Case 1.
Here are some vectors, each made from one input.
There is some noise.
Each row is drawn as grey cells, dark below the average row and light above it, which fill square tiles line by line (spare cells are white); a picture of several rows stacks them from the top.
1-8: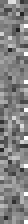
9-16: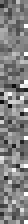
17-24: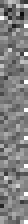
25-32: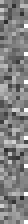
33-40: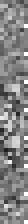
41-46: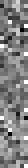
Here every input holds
either a point on a 4-point line, or a point on a 5-point line.
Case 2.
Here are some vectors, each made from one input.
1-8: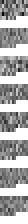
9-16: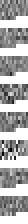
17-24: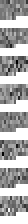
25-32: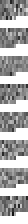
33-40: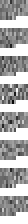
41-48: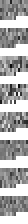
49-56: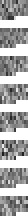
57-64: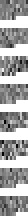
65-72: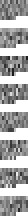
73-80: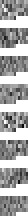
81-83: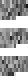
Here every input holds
either a point on a 6-point line, or three true/false values.
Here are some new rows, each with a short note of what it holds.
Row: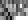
three true/false values
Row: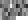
a point on a 6-point line
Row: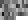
a point on a 6-point line
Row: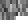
three true/false values
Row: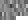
three true/false values
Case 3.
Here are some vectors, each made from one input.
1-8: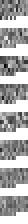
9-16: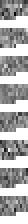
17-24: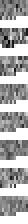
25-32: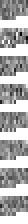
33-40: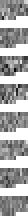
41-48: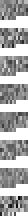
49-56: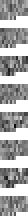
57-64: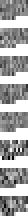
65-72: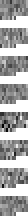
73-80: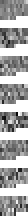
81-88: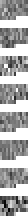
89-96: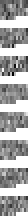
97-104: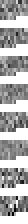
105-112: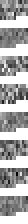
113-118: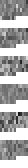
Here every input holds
a point on a 7-point line, together with either a fixed value, or four true/false values.
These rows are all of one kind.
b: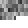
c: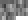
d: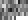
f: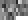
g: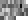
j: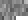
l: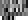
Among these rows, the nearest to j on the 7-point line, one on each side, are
f and g.
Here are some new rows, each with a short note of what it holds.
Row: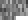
a point on a 7-point line and four true/false values
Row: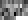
a point on a 7-point line
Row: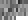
a point on a 7-point line and four true/false values
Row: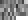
a point on a 7-point line and four true/false values
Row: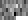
a point on a 7-point line
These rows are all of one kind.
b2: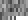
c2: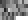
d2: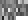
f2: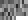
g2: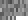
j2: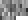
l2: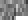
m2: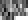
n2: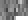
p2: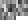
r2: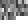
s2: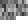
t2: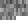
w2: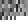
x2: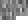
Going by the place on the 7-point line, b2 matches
g2, j2, t2 and w2.
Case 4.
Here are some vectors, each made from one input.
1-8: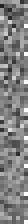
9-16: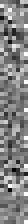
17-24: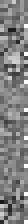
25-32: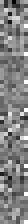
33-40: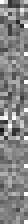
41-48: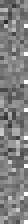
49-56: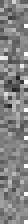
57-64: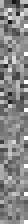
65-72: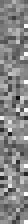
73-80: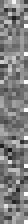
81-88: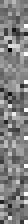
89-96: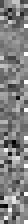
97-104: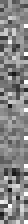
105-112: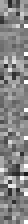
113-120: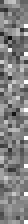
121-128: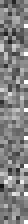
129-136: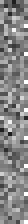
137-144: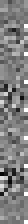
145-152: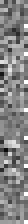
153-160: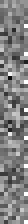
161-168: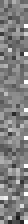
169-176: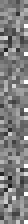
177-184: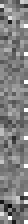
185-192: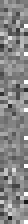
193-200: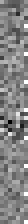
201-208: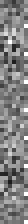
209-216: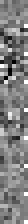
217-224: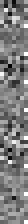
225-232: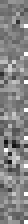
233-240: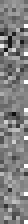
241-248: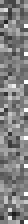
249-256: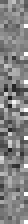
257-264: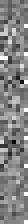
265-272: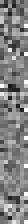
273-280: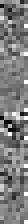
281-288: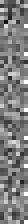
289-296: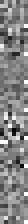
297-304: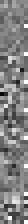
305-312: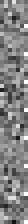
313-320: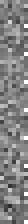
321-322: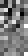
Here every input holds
a list of up to two items, each a point on each of two 4-point lines.
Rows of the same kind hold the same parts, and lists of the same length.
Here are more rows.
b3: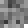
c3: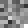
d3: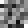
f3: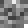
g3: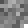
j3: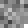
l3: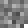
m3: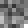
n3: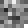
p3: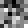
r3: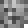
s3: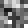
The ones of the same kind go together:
b3, f3, g3, j3, n3, r3
c3, l3, m3, p3, s3
d3

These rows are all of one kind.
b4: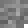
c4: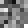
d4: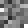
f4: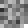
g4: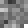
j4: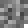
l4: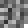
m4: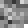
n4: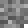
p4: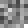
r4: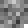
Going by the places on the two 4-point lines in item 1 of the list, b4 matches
g4, j4, l4 and n4.
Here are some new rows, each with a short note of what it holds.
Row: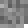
a list of two items
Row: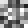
the empty list
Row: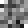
the empty list
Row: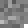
a list of one item
